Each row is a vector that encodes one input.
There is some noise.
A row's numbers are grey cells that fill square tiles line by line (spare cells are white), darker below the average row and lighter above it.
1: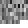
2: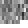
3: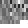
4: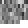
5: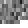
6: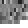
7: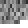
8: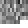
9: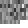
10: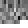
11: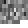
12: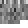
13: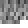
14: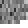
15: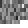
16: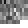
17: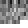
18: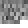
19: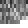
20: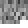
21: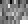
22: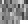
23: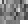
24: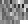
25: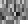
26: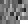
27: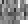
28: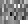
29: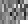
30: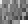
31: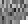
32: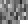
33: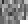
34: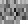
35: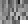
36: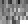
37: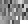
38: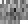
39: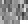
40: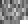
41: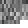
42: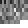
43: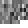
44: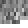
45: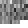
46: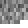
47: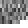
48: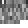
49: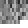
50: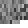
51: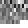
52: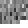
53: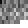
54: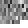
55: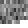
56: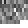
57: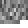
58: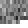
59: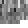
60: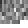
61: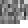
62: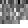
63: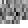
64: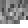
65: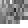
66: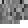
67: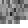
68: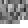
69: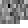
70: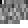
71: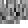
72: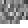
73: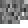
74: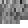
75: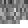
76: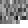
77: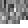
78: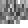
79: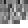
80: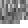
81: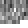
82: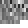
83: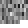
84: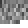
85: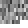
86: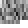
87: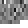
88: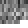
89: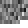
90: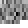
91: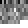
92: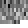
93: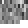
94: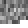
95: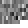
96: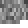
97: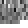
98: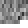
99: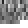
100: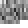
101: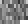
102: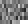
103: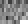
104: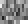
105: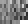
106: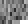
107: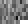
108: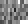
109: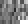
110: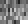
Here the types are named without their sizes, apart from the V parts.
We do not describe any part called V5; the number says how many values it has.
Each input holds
a label, a point on a line and a true/false value, together with a list of values of V5.
